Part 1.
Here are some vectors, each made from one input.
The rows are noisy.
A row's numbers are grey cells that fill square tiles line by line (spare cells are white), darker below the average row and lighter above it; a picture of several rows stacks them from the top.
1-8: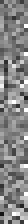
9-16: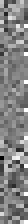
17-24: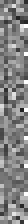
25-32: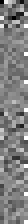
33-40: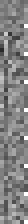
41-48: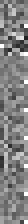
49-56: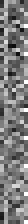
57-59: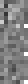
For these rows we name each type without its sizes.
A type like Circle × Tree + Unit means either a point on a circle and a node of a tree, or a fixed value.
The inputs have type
Line.
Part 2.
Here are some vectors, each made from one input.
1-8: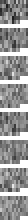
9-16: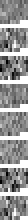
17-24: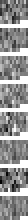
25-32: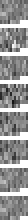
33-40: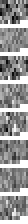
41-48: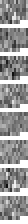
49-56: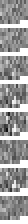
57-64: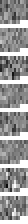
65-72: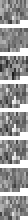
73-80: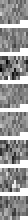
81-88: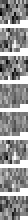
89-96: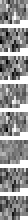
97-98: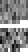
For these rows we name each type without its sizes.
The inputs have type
Line.
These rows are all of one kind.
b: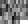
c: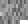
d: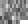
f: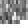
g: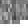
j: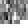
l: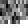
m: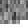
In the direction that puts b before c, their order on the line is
l, b, m, g, c, d, f, j.
